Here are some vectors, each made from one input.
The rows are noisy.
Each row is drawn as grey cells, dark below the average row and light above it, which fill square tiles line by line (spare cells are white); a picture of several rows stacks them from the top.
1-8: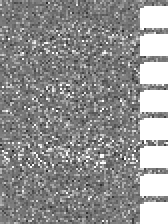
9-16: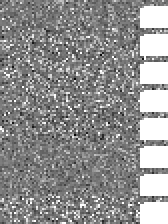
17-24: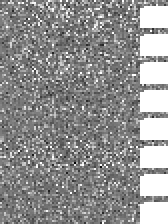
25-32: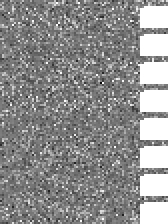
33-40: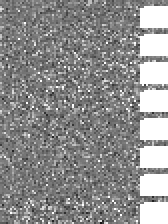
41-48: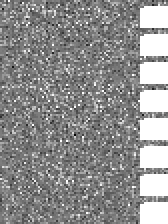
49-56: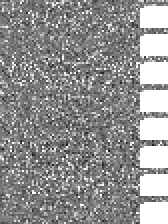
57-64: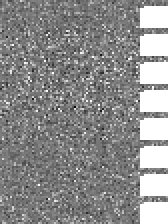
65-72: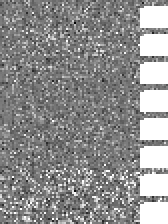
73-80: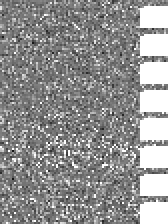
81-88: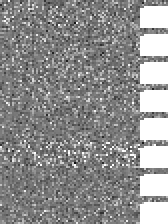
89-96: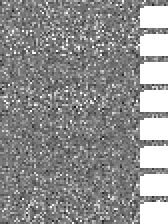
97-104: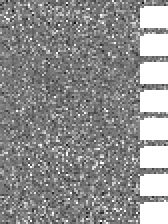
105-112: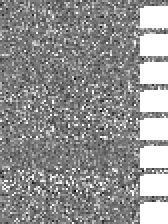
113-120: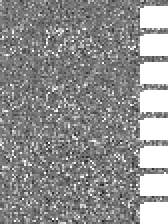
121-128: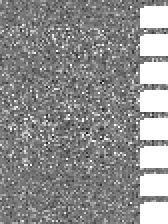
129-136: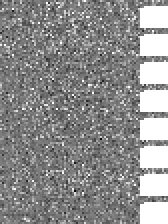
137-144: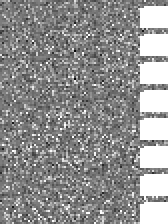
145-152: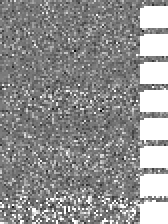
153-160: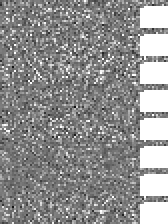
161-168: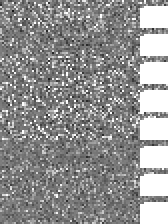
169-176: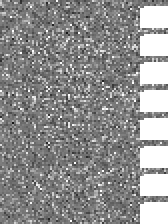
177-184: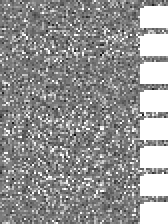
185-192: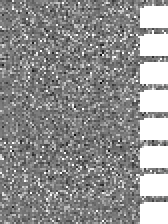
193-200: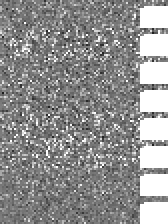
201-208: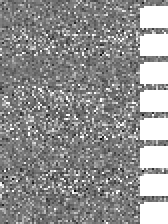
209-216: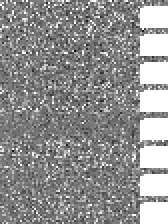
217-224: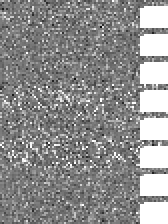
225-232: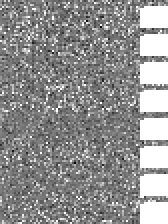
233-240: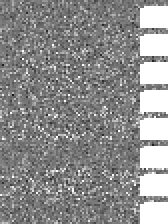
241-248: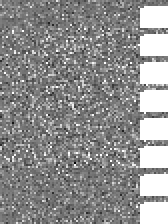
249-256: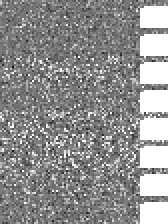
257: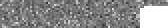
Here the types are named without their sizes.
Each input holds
a list of points on a circle.
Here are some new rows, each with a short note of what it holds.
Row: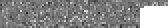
a list of one item
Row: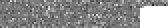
a list of two items
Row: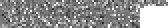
a list of one item
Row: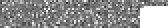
a list of one item
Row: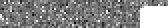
the empty list
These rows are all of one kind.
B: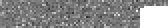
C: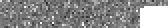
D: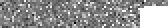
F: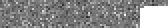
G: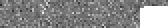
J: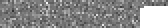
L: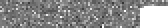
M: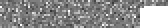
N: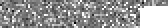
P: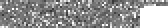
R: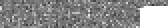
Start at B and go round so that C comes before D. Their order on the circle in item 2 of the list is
B, C, L, P, R, G, F, D, J, N, M.
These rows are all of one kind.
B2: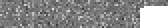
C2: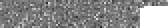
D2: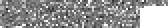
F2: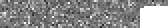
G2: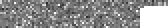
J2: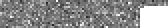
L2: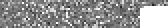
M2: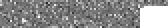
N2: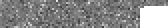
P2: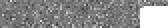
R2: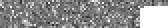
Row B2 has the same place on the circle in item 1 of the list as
J2 and N2.
